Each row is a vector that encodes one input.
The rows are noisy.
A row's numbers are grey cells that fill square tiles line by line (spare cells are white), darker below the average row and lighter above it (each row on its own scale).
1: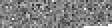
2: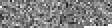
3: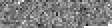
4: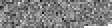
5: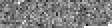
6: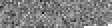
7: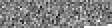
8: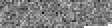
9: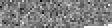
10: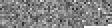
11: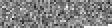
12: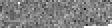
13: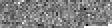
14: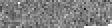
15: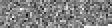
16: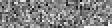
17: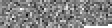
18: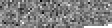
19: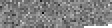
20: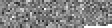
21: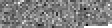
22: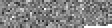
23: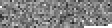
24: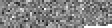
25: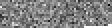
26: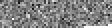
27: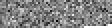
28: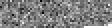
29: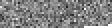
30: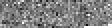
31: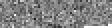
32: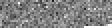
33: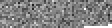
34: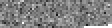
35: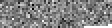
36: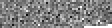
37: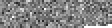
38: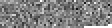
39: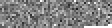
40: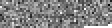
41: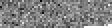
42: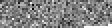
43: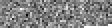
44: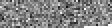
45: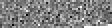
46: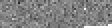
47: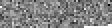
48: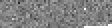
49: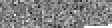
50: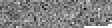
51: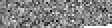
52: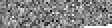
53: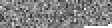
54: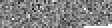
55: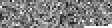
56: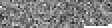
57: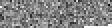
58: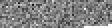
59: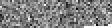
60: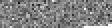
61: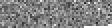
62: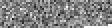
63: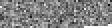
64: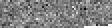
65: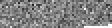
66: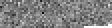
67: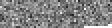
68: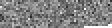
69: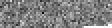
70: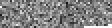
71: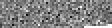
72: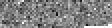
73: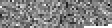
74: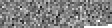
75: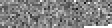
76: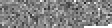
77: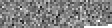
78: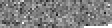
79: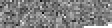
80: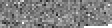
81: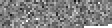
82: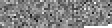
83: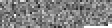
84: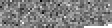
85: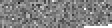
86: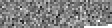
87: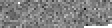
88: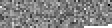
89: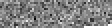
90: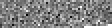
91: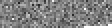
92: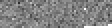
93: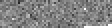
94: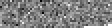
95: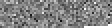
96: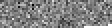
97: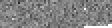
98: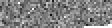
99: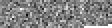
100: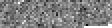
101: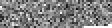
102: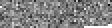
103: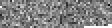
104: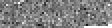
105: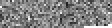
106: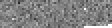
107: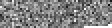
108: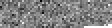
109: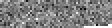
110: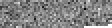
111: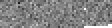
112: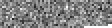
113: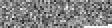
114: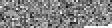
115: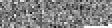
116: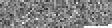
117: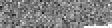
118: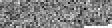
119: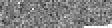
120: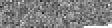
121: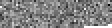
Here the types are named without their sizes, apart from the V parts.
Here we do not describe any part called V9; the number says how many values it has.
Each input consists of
either a point on a line, or three true/false values and a value of V9.
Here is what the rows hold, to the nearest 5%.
About 20% of them hold a point on a line. The rest hold three true/false values and a value of V9.
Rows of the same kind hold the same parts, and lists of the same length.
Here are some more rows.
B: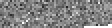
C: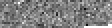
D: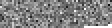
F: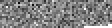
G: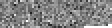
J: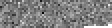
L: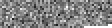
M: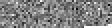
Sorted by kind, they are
B, C, D, F, G, J, M
L

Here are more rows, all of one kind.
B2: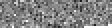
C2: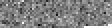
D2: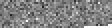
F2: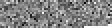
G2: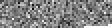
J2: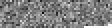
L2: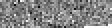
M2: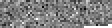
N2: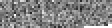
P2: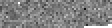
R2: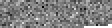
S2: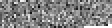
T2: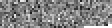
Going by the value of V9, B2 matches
L2, N2, S2 and T2.
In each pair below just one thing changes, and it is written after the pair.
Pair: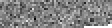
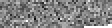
one of the three true/false values
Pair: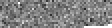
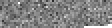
one of the three true/false values
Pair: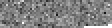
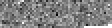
one of the three true/false values
